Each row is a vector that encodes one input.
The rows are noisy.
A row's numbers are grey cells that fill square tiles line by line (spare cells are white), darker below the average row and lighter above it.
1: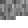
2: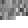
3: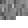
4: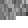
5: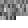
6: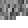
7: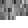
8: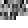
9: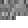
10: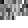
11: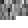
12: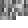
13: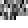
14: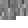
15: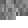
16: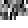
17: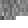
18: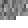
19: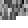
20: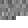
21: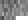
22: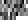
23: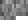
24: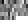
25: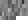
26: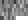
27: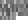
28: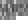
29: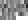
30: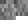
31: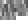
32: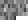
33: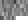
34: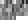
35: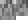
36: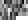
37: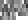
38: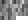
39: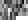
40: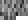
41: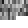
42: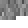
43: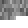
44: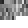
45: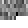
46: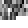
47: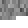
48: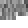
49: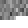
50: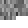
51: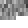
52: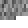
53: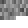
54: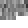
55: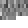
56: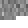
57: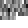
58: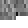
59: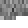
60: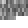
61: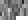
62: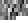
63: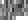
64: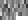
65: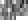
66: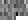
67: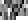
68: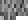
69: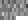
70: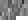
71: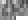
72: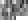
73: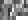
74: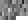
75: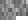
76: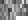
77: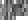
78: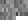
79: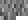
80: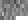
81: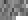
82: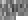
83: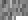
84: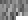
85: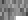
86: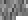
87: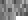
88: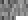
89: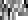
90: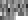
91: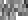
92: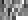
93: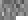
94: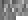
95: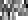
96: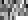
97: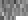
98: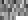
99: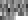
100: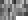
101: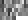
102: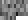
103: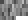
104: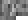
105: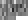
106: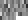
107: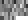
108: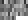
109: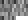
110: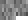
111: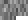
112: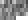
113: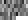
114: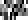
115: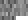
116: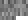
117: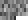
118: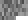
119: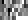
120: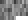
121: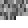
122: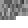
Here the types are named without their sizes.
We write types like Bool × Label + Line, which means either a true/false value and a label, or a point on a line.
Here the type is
Circle + Line × (Tree + Unit).
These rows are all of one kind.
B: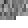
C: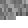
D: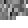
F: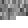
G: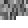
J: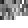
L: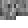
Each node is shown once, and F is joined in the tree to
C, D and G.
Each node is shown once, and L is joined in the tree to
C.
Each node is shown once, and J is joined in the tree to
D.
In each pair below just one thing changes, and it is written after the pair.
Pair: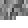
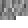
the node of the tree
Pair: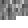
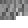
the node of the tree
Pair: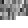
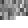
the place on the line
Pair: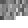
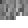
the place on the line
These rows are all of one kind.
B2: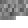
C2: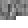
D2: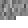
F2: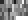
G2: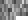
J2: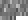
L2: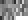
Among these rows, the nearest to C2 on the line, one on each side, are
B2 and J2.
